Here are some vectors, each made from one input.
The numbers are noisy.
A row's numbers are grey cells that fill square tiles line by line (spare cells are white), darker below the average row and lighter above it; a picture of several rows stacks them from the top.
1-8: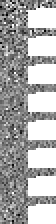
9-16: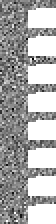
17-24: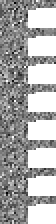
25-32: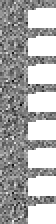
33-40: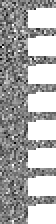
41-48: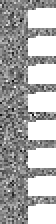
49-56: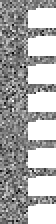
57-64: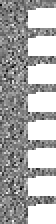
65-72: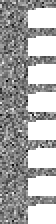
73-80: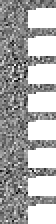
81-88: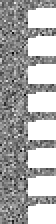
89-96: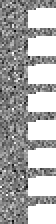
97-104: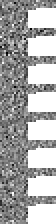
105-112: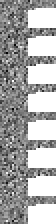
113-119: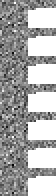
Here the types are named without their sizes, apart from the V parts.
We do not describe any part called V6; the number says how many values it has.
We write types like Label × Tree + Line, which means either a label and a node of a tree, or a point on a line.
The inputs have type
List(Line) + V6 × V6.
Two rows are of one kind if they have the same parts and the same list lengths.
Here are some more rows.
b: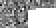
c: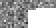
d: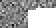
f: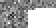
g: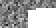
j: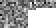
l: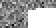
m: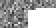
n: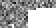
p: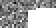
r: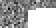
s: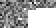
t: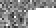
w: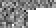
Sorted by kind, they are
b, g, n, p, r, w
c, f, m
d, l, t
j, s

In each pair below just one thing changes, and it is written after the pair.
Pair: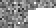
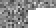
the place on the line in item 2 of the list
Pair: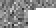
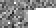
the place on the line in item 1 of the list
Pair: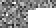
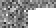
the place on the line in item 1 of the list
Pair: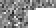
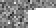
the place on the line in item 2 of the list
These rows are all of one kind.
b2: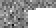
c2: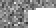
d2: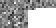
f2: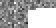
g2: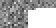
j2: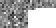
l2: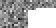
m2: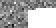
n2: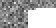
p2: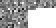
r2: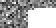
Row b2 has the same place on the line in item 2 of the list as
l2, m2 and p2.
